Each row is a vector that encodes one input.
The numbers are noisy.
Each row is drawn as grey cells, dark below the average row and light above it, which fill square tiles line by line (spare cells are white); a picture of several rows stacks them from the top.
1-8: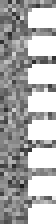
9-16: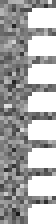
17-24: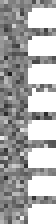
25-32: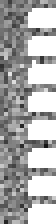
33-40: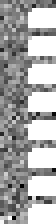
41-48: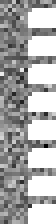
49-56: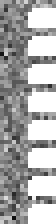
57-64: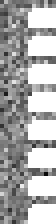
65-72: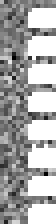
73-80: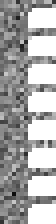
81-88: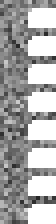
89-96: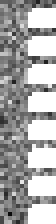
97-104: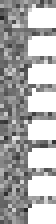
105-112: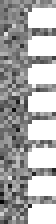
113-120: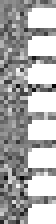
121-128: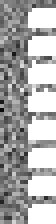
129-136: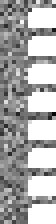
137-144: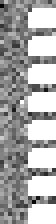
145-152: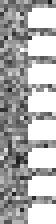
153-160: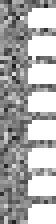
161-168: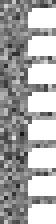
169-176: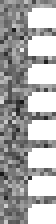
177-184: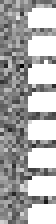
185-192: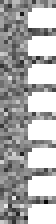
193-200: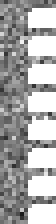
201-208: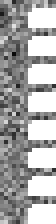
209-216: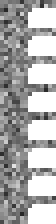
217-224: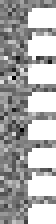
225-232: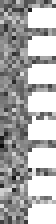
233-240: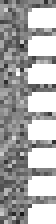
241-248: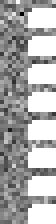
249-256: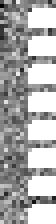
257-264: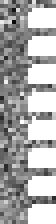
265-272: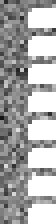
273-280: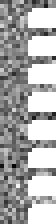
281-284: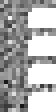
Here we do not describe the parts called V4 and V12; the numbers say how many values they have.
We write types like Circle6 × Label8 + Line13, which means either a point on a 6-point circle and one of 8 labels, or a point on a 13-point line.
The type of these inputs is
List2(Line7) + V4 × V12.
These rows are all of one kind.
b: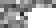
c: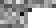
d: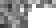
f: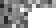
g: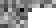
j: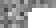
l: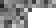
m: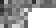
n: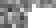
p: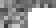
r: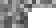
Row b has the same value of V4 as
j and r.
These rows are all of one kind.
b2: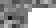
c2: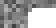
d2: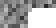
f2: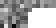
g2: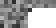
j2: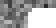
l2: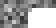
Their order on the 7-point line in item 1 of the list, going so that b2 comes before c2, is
f2, b2, j2, g2, c2, l2, d2.
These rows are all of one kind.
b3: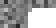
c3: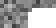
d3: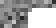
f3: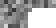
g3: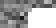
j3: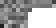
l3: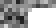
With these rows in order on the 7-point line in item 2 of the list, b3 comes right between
d3 and g3.
